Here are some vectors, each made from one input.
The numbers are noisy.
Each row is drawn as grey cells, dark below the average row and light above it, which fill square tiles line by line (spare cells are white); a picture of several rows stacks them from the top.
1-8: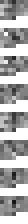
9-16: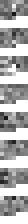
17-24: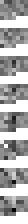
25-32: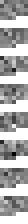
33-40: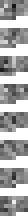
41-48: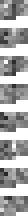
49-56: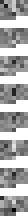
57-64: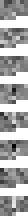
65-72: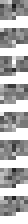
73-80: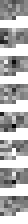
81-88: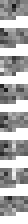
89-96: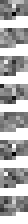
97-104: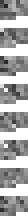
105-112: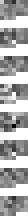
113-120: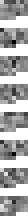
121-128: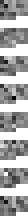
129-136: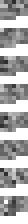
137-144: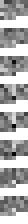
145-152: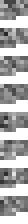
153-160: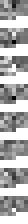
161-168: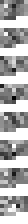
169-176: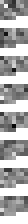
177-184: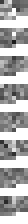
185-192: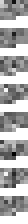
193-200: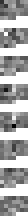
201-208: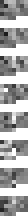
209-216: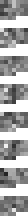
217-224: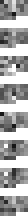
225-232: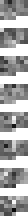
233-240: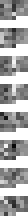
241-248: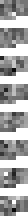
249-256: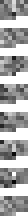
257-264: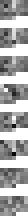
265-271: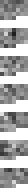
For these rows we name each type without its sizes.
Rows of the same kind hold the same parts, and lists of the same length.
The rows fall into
3 kinds.
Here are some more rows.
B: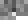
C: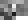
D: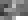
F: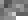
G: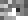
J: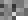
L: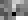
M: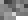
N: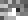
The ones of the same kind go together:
B, F, J, M
C, D, L
G, N

